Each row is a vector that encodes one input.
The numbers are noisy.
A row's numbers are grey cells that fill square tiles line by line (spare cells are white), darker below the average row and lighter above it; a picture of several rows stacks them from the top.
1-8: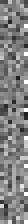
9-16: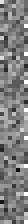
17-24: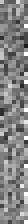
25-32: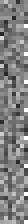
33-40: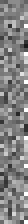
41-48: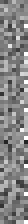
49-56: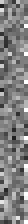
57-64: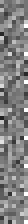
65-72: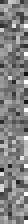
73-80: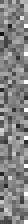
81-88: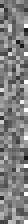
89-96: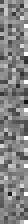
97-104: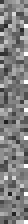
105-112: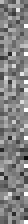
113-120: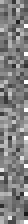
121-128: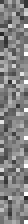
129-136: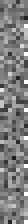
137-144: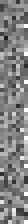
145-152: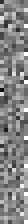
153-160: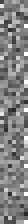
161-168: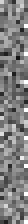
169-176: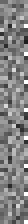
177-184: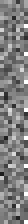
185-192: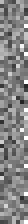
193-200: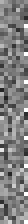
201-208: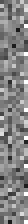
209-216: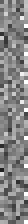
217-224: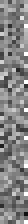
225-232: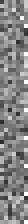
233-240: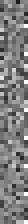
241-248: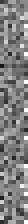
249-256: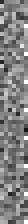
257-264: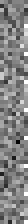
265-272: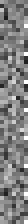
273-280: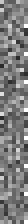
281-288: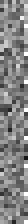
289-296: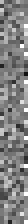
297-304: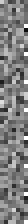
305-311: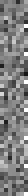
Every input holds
either a point on a 12-point line, or three true/false values.
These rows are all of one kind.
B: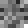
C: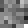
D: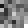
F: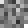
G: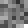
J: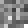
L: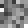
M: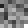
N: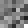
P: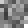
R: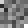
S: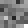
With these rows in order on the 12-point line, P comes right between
F and R.
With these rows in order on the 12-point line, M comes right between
D and R.
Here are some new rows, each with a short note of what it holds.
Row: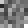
a point on a 12-point line
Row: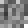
a point on a 12-point line
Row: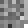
three true/false values
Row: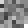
a point on a 12-point line
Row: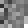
a point on a 12-point line
